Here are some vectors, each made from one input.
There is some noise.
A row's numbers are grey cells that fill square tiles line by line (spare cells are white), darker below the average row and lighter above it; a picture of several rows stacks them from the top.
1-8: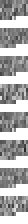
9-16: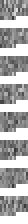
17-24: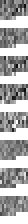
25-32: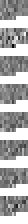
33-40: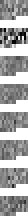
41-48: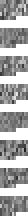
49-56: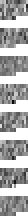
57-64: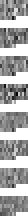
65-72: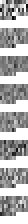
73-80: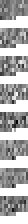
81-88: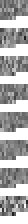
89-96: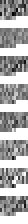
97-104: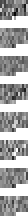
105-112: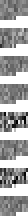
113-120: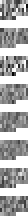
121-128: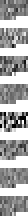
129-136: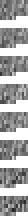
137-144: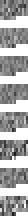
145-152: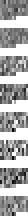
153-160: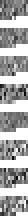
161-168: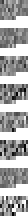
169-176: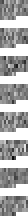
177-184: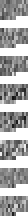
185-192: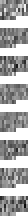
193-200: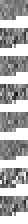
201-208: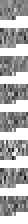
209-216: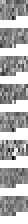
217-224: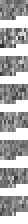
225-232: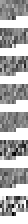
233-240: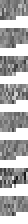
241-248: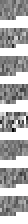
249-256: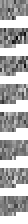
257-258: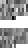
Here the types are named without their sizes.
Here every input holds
a point on a line.
